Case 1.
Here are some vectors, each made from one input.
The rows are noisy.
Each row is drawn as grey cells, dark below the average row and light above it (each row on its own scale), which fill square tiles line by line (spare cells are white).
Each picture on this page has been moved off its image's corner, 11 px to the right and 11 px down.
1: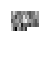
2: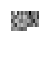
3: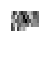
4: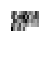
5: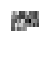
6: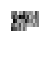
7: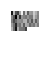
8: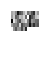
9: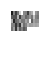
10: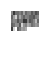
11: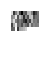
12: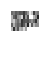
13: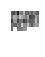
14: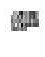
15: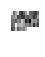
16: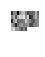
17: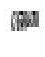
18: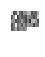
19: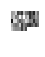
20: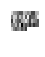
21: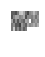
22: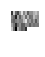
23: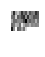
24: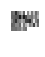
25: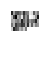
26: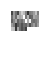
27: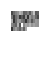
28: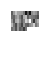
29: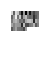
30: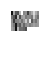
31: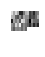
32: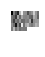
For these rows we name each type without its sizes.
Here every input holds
either a fixed value, or three true/false values.
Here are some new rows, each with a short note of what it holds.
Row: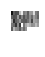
three true/false values
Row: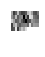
a fixed value
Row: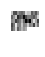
three true/false values
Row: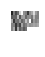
three true/false values
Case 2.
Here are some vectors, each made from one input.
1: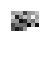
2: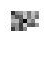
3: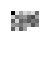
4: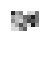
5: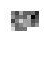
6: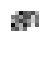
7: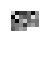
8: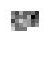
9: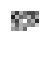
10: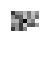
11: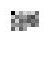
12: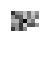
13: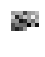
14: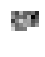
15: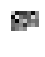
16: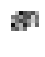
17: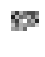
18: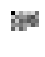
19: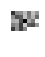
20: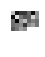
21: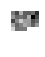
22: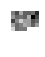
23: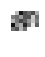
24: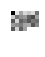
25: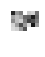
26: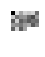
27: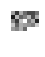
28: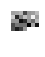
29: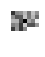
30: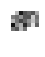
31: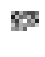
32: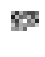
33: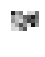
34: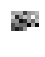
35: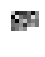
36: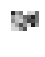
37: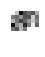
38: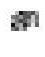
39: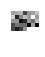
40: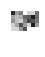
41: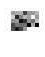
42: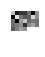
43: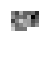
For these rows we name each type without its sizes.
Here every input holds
a point on a circle.
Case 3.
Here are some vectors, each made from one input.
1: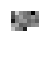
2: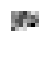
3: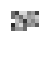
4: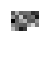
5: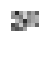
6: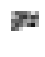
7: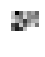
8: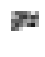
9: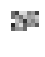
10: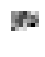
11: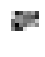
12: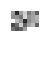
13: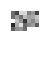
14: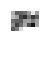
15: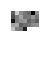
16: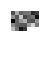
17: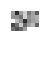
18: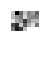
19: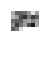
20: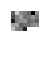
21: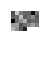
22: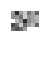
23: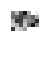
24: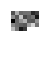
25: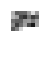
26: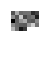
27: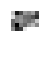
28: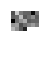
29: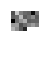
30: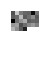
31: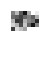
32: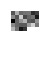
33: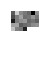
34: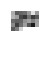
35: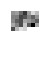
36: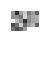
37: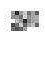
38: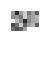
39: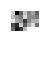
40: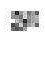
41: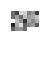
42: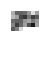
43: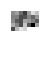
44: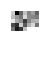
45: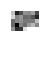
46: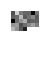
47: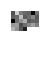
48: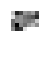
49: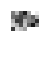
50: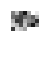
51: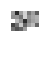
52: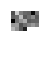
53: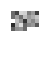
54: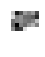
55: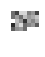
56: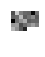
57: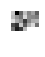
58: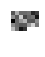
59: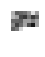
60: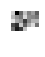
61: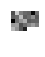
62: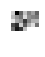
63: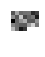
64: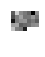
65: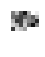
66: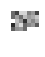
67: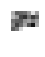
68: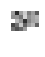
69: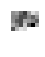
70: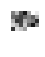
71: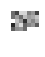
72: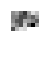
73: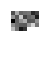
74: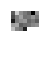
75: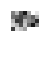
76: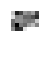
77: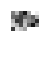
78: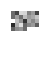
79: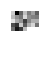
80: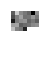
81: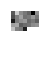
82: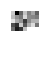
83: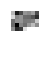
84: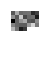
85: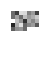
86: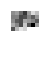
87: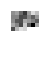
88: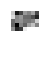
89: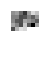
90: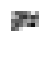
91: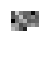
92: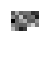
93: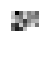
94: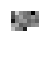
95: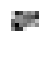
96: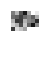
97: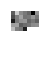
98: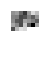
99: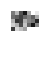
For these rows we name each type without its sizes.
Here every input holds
a node of a tree.
